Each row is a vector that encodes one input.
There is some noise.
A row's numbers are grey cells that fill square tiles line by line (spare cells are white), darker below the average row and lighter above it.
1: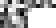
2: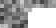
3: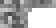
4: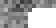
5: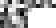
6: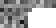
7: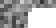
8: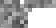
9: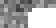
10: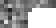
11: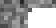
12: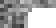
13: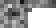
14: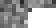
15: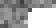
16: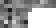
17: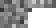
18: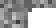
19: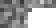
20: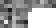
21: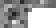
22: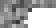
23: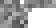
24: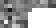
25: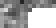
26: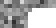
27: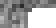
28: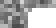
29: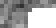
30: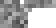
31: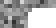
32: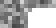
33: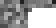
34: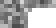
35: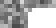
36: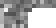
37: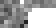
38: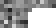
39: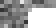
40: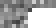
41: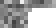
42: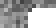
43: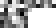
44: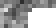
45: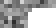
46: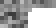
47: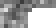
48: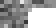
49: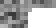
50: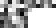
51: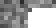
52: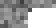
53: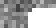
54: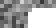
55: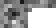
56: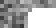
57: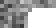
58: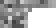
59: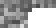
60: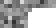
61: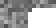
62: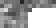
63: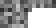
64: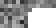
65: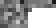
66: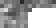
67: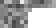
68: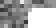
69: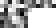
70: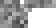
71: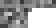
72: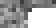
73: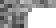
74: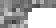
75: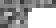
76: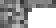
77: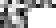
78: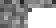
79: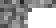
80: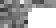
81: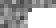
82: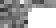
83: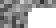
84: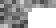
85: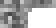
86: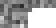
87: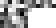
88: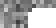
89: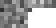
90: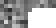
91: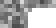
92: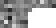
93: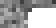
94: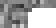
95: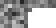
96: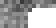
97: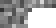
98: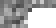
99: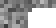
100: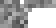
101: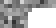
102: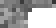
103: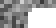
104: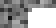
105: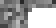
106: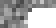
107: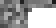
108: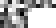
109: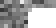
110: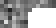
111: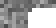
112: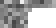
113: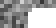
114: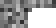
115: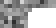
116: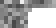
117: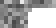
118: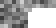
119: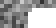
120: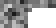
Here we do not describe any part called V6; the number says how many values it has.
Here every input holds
a list of up to two items, each a true/false value and a value of V6.
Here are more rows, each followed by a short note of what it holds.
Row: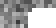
a list of two items
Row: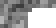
a list of two items
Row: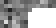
a list of two items
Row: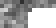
a list of two items
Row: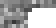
a list of two items
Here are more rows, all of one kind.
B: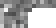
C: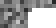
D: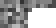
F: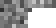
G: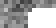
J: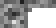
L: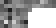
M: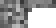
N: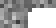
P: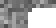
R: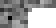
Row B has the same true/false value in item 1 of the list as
G, N and P.
